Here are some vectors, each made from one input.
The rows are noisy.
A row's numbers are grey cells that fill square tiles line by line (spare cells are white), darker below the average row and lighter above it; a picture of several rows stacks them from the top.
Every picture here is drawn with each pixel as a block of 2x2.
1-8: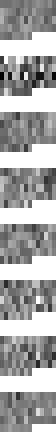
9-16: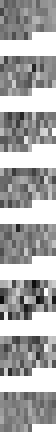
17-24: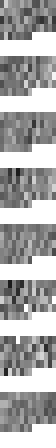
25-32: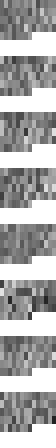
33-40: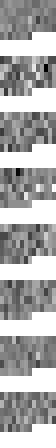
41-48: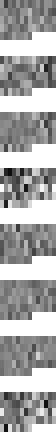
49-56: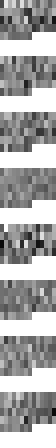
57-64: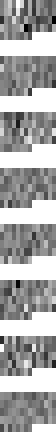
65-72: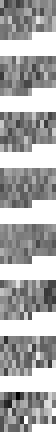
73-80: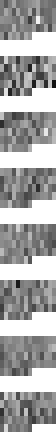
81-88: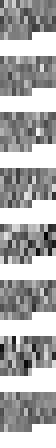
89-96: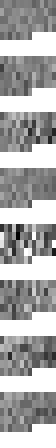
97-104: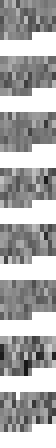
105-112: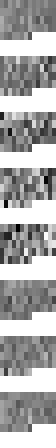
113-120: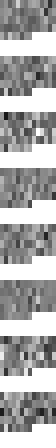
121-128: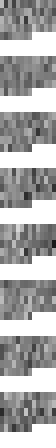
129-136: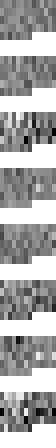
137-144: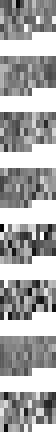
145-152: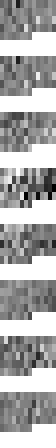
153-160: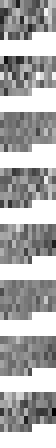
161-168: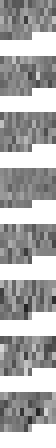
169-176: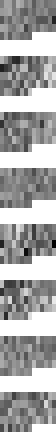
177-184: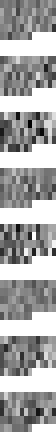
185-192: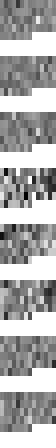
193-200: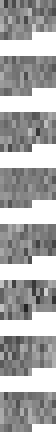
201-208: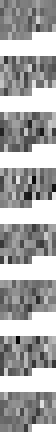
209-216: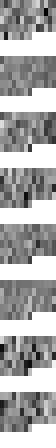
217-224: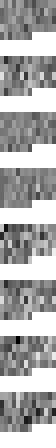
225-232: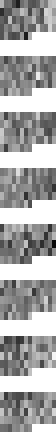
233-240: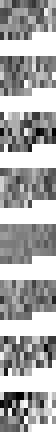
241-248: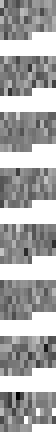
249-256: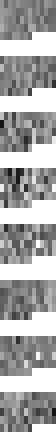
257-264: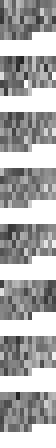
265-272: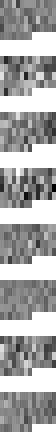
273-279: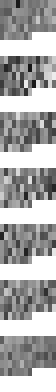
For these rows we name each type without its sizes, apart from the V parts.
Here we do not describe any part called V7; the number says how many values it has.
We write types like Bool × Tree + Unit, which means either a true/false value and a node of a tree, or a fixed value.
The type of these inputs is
Bool × Bool × Bool × Bool + Label × Line × List(V7).
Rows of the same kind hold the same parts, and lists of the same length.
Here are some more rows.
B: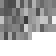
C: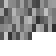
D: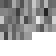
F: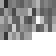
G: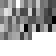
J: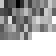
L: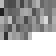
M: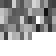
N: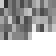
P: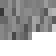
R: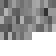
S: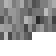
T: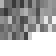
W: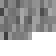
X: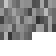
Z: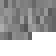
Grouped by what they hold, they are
B, L, T
C, G, S, X, Z
D, N, P, R, W
F, J, M

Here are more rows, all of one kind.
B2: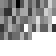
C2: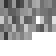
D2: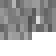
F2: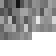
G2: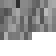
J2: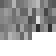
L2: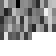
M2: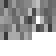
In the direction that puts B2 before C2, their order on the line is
B2, M2, F2, C2, G2, J2, L2, D2.
